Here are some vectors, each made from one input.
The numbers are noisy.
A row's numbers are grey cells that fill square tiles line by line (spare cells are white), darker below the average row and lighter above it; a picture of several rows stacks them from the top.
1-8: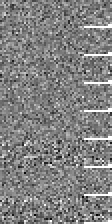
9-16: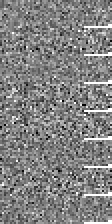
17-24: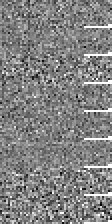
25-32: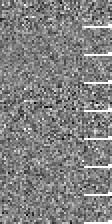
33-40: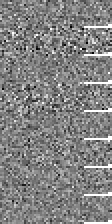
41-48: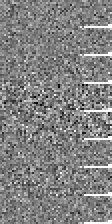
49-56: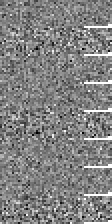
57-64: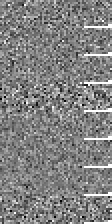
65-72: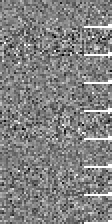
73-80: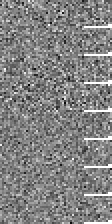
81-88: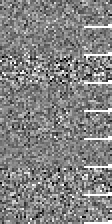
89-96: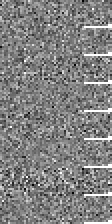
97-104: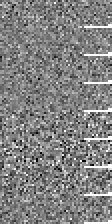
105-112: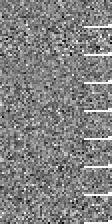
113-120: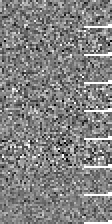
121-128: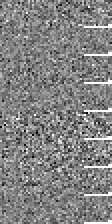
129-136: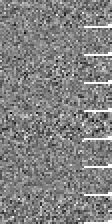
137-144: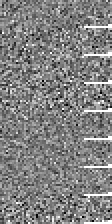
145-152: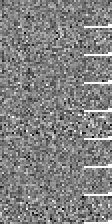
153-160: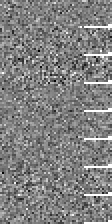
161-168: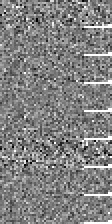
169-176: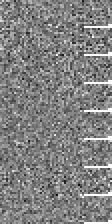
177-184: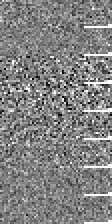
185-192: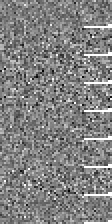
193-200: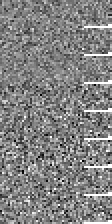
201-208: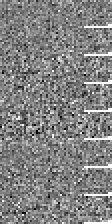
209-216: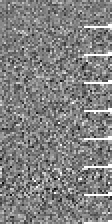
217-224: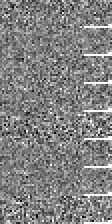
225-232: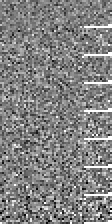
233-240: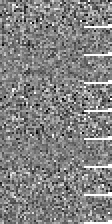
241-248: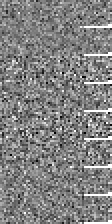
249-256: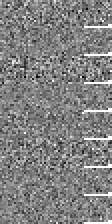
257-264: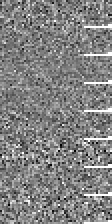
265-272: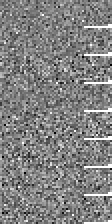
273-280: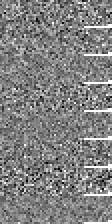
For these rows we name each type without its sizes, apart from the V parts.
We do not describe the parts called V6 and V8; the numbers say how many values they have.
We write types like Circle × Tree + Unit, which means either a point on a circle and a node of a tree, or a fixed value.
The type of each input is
List(Circle + Line) + V6 × V8.
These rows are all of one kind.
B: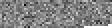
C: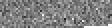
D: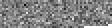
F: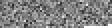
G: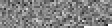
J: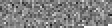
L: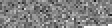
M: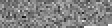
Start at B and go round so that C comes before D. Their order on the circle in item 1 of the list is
B, F, J, G, M, C, L, D.
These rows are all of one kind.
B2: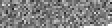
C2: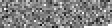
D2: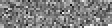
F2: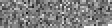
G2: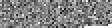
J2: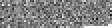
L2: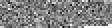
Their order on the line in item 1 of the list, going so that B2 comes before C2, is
G2, D2, B2, L2, C2, J2, F2.
